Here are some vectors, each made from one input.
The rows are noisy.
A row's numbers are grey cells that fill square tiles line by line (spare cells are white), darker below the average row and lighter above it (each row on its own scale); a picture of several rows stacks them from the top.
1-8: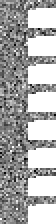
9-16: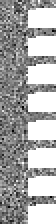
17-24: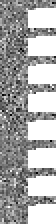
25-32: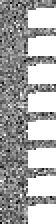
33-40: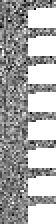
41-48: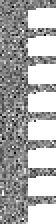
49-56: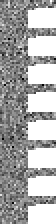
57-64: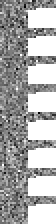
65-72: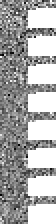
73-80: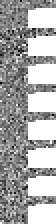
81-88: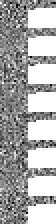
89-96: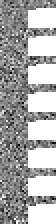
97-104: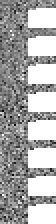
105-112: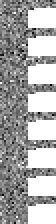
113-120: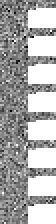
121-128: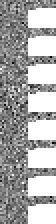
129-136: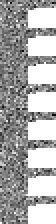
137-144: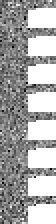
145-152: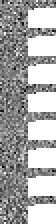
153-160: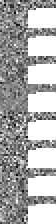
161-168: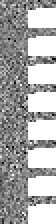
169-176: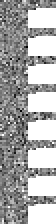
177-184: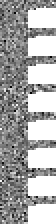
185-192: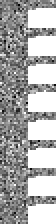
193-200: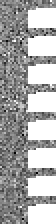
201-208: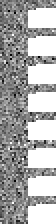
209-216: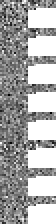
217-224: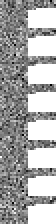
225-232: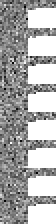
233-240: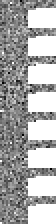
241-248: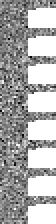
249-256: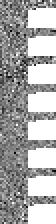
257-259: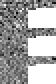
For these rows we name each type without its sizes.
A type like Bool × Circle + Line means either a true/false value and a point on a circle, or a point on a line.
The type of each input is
Circle × (Label + Tree).
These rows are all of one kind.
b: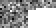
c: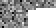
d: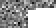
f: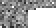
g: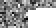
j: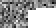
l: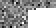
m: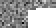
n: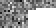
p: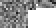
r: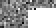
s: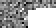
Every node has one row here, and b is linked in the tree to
g and l.
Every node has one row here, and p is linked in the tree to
n.
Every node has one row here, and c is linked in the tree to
g.
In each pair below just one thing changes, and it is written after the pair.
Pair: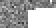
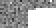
the place on the circle
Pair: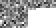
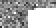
the place on the circle
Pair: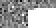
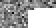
the place on the circle
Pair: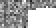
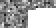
the label
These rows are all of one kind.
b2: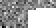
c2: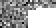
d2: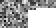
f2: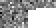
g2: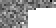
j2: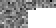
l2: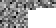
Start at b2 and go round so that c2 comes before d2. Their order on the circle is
b2, g2, j2, c2, l2, d2, f2.
